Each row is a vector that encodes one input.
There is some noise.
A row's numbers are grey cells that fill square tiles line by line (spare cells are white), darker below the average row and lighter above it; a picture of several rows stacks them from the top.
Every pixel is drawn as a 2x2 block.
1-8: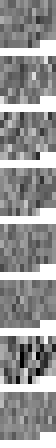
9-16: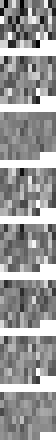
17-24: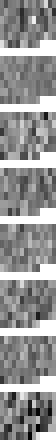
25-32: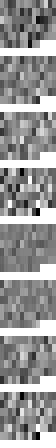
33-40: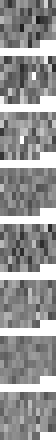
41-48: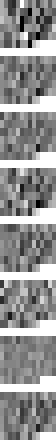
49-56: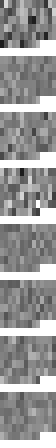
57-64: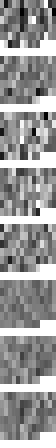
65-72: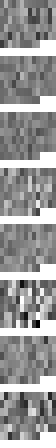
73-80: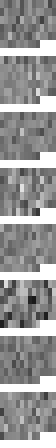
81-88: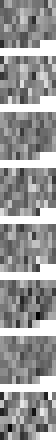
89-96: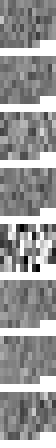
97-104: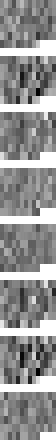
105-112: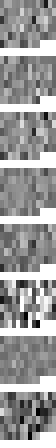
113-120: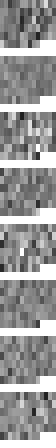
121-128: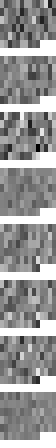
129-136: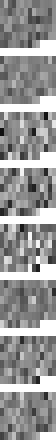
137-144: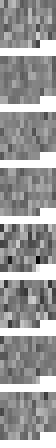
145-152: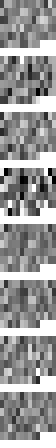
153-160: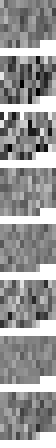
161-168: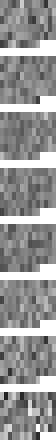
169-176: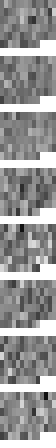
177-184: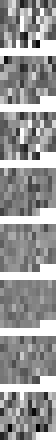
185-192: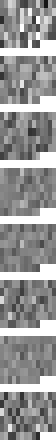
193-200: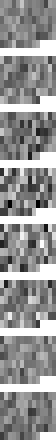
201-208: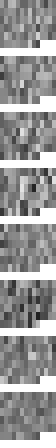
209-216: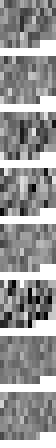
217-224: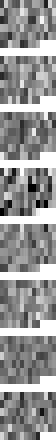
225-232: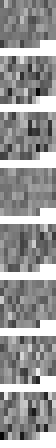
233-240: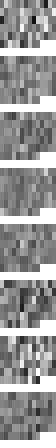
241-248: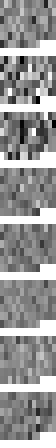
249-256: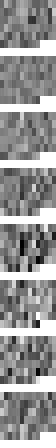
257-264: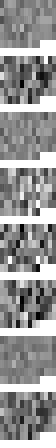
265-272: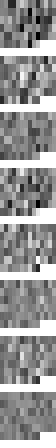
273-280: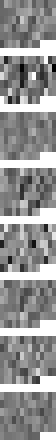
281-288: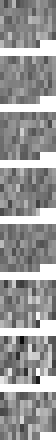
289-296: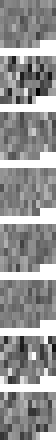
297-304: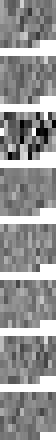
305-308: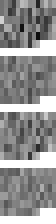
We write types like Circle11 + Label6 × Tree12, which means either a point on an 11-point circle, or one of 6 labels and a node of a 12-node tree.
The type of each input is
Bool × (Line10 + Tree10) + List2(Line7).
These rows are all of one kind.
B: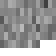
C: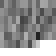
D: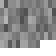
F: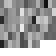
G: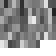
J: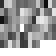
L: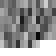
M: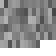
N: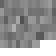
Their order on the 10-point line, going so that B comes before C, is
G, N, M, B, D, L, J, F, C.
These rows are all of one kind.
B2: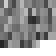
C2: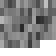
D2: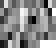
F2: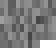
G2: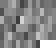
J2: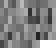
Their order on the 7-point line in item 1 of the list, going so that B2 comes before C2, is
G2, F2, B2, D2, C2, J2.
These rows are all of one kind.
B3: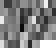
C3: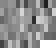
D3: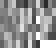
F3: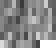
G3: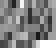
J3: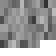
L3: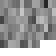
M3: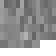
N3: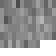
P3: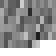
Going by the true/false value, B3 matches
F3, N3 and P3.
